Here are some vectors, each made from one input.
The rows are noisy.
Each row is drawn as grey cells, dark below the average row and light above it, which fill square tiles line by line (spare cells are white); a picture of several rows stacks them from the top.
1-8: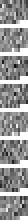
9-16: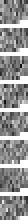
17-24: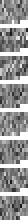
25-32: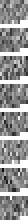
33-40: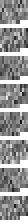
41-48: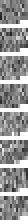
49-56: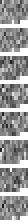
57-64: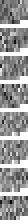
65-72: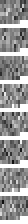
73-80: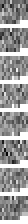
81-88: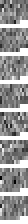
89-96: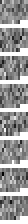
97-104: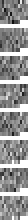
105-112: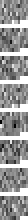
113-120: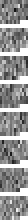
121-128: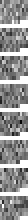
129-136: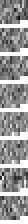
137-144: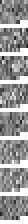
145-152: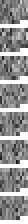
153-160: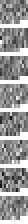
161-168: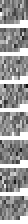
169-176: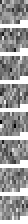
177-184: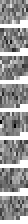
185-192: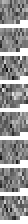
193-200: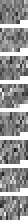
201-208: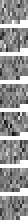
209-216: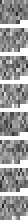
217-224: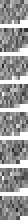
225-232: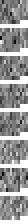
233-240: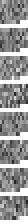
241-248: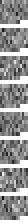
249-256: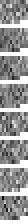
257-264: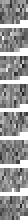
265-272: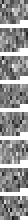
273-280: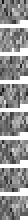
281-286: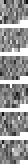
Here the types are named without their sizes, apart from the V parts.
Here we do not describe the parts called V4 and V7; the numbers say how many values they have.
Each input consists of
either a label and a value of V4, or a point on a line and a value of V7.
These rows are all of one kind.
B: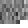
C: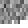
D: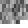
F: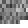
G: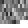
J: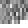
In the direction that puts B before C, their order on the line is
G, F, B, D, C, J.
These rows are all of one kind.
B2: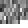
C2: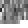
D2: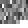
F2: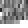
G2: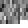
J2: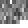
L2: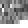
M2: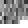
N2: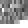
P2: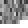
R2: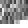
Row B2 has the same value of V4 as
D2, G2 and J2.
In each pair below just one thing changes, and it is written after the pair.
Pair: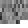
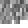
the place on the line
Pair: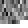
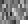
the value of V7
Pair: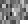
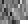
the value of V7
